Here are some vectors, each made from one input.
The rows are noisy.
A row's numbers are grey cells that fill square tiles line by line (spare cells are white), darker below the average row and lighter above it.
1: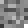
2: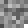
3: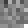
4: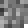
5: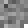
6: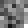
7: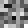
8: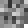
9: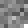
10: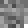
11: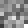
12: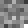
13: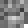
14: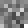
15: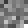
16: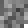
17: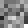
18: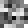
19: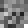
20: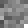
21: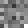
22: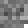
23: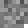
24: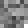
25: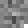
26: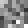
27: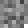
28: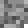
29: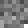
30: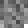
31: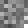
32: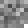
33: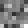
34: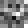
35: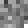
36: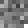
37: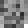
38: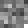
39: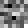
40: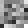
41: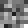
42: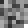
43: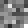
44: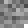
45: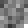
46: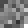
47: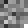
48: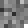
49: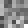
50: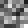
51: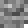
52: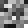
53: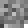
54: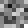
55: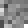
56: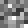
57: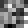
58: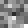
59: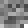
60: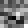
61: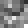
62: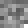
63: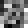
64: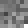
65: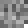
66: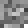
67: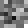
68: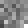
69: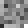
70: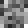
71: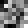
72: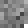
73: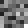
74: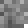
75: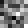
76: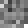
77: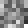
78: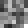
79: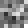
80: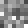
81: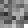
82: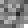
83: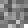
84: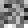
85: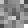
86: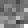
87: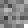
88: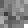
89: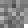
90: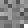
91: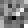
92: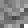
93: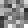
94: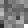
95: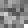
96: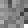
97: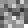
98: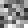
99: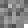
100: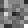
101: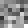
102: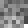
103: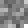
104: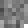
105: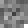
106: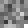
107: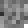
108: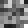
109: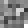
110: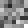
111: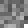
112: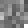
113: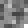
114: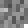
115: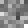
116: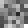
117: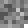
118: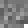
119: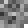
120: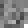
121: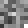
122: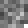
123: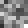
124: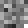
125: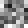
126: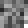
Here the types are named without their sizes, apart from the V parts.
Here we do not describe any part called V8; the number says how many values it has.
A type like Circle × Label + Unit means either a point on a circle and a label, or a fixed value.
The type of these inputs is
Circle × (Circle + V8).
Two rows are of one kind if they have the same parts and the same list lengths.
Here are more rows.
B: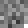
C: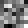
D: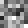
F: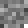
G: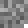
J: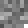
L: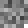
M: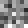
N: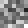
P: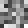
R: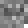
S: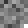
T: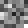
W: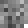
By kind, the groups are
B, C, F, G, J, P, R, T, W
D, L, M, N, S

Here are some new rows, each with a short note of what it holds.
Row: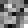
a point on a circle and a value of V8
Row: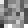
a point on each of two circles
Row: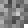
a point on a circle and a value of V8
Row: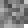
a point on a circle and a value of V8
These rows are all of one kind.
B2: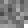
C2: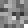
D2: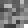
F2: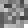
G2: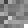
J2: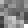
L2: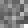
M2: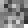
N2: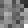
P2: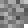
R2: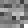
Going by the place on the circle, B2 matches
L2 and M2.
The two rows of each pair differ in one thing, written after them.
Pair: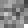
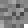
the value of V8
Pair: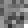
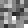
the place on the circle
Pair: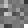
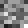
the place on the circle
